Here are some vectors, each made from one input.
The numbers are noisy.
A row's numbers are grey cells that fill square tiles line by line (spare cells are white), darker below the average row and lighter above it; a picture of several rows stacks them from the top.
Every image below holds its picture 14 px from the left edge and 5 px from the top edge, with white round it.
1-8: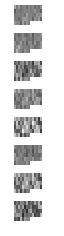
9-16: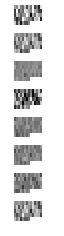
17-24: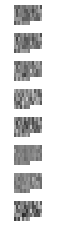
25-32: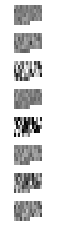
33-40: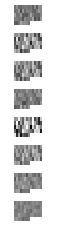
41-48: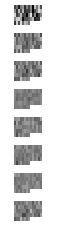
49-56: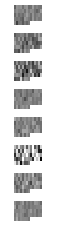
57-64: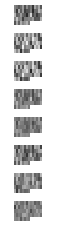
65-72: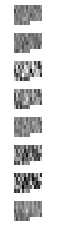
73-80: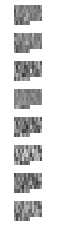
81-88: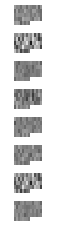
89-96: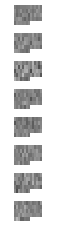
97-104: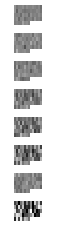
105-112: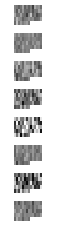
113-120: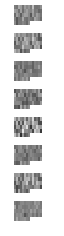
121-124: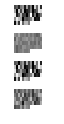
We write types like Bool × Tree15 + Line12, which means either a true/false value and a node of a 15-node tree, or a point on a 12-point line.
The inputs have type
(Bool × Bool × Bool × Bool + Line9) × Line9.
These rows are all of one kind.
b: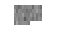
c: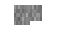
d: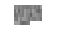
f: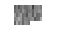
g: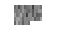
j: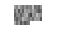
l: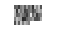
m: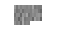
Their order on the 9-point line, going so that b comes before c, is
l, b, m, c, j, d, g, f.
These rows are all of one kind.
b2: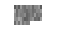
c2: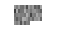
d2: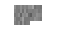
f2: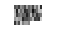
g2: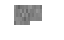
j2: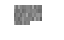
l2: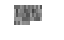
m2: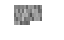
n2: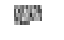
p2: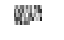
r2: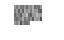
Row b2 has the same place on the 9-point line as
d2, f2 and l2.
